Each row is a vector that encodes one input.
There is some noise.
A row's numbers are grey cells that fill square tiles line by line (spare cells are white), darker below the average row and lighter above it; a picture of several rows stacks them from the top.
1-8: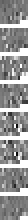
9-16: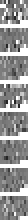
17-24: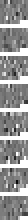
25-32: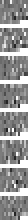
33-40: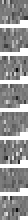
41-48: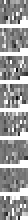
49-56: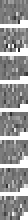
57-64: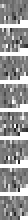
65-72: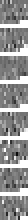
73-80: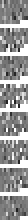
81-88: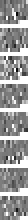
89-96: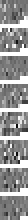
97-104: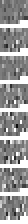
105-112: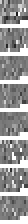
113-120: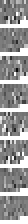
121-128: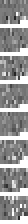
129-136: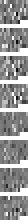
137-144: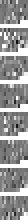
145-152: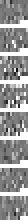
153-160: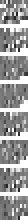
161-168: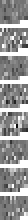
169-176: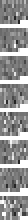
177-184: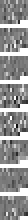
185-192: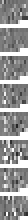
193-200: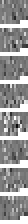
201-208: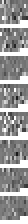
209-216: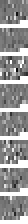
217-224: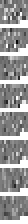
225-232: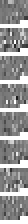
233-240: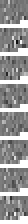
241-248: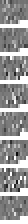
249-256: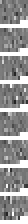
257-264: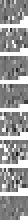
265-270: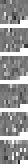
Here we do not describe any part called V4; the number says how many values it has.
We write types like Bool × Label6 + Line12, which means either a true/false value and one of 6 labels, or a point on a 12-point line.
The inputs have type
Bool × Bool × Bool × Bool × (Circle8 + Unit) + V4.
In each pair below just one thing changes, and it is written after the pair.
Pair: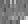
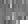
the place on the 8-point circle
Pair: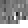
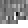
the place on the 8-point circle
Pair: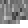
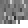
one of the four true/false values
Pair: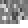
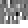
the place on the 8-point circle
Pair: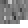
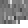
the place on the 8-point circle
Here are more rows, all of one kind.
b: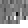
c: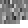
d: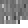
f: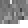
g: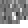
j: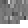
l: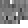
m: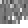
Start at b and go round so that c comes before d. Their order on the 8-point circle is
b, f, j, m, c, l, d, g.
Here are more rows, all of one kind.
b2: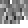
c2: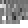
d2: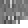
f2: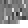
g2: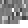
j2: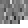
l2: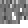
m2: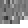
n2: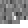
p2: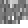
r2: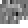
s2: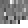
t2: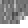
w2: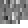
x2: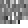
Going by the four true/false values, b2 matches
f2, g2, j2 and s2.
